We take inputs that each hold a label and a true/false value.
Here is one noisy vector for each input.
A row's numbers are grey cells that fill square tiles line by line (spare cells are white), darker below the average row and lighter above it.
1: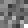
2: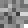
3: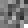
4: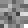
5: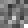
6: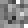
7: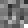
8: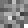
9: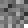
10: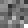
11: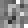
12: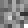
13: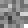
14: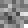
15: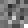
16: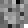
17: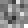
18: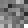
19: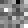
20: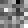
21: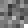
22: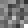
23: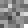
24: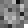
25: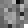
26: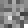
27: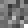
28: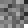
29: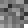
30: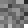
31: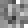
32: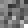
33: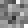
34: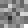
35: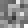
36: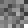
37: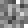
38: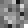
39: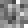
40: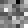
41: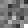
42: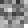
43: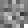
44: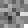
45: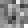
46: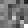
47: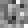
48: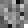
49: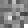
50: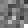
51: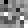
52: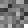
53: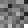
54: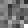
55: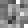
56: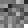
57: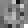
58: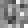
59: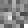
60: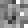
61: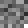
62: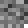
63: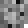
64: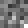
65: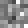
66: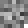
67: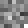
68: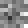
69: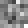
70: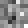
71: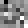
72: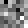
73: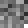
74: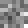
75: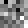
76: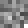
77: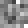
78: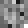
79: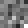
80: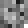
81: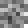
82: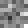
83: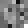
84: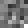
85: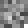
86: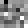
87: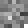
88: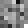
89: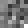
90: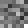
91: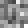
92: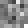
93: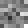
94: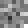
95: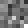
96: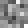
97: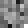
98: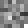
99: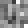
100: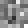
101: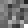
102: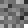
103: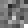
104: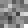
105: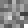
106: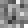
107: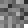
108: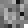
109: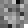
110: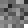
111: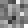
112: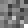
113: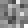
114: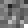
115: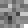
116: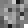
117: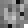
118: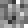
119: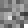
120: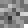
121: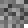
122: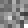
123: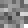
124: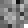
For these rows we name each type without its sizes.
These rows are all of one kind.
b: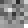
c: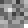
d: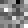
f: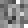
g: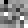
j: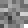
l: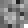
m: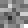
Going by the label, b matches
c and d.
